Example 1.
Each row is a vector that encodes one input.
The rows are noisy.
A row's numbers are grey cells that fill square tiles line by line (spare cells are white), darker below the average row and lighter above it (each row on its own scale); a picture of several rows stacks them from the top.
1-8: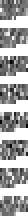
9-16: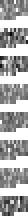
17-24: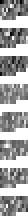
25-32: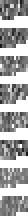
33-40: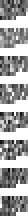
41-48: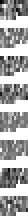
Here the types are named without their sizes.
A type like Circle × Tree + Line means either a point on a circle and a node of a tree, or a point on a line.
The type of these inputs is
Circle.
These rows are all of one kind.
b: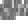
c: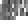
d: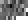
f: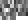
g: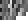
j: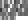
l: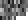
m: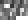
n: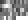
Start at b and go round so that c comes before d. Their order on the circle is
b, c, g, l, d, m, n, f, j.
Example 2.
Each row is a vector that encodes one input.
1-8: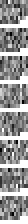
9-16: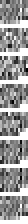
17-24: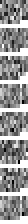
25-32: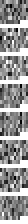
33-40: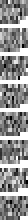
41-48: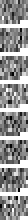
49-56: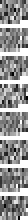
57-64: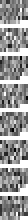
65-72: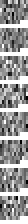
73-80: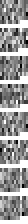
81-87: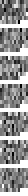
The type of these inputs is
Bool × Bool × Bool × Bool.
